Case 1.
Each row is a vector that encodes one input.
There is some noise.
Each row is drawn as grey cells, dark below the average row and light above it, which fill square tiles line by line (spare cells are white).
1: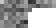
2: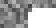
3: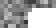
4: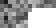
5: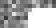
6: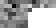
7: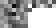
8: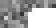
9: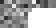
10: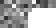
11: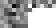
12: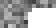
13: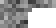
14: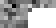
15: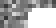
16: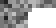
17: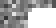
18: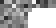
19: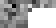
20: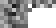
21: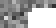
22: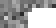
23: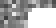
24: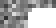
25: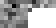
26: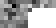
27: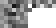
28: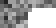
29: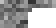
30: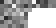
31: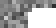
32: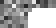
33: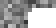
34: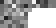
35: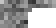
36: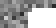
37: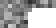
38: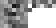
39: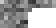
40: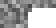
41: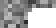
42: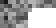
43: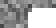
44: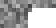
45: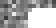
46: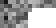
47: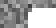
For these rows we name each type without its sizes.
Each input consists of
a point on a line.
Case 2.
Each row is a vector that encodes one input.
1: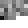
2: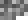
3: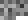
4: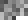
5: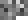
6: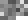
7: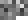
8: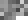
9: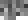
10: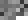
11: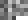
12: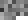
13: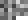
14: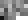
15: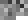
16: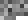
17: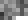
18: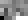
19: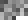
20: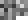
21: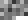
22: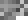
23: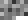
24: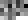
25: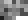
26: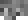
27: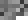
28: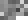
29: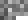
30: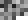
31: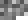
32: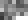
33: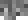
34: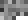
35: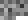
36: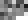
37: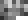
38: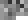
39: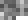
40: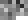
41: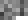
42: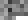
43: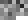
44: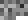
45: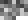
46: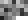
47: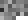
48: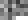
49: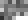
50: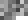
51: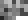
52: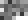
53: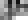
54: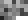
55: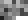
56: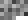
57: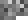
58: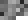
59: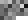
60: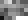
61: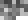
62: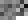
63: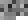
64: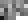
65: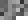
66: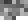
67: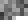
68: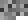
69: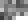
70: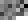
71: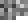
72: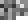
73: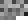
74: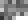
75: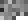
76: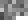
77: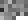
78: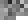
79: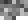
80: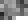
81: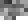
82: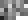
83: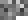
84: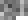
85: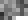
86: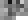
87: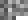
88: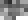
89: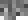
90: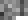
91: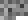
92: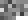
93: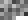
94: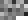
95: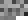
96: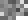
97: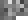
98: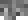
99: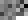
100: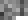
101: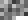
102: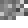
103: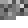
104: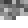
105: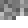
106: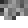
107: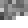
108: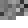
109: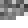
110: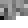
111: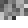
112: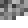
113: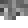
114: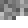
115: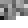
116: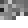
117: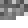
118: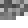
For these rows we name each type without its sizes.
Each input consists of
four true/false values.
